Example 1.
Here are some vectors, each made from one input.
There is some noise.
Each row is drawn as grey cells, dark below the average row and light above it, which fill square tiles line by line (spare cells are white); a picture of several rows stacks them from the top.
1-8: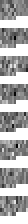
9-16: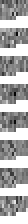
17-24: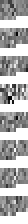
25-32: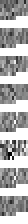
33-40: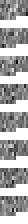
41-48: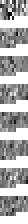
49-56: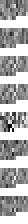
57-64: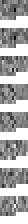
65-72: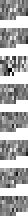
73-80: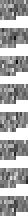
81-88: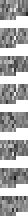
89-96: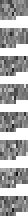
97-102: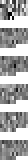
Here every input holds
either a fixed value, or a node of a 10-node tree.
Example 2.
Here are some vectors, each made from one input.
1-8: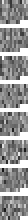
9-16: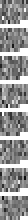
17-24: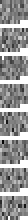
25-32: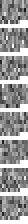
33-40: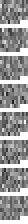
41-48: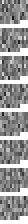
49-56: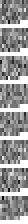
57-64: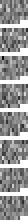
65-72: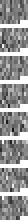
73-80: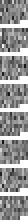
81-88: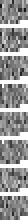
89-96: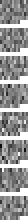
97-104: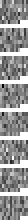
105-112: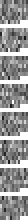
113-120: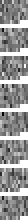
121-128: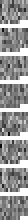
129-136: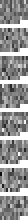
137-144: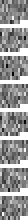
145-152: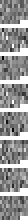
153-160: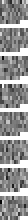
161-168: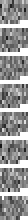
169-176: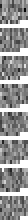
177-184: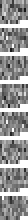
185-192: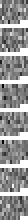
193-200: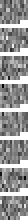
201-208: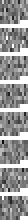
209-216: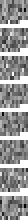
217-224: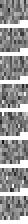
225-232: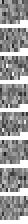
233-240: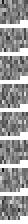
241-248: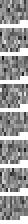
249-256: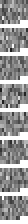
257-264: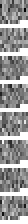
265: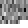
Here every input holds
three true/false values.
